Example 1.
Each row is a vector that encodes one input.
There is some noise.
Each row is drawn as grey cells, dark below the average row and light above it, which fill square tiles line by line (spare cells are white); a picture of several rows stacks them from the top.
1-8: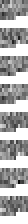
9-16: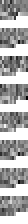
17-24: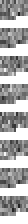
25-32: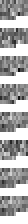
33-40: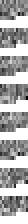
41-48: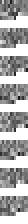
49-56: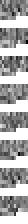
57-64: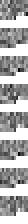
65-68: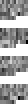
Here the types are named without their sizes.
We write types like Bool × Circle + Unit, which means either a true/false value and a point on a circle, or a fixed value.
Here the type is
Label + Line.
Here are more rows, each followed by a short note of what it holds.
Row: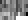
a label
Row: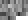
a point on a line
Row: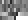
a label
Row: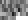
a label
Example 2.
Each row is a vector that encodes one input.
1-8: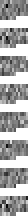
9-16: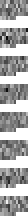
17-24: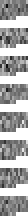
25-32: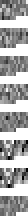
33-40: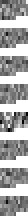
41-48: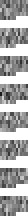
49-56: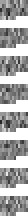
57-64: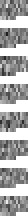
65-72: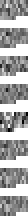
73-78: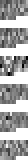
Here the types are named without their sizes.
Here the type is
List(Line).
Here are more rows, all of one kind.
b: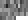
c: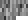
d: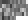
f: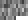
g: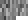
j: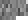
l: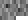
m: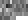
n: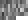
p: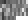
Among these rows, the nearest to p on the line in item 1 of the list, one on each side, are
d and g.
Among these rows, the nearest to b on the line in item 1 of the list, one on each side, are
l and n.
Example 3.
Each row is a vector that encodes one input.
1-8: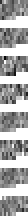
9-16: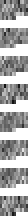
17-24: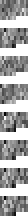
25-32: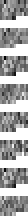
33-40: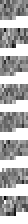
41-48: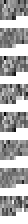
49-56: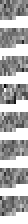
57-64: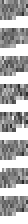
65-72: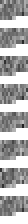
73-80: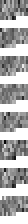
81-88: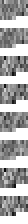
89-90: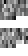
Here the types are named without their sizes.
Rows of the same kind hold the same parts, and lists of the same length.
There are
2 kinds of row.
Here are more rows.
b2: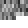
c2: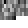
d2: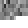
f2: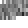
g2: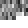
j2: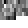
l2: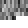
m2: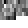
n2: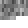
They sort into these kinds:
b2, c2, g2, j2, l2, m2
d2, f2, n2

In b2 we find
a point on a line.
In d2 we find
a node of a tree.
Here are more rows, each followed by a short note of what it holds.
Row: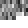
a point on a line
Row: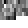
a point on a line
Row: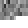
a node of a tree
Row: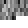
a point on a line
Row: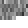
a node of a tree
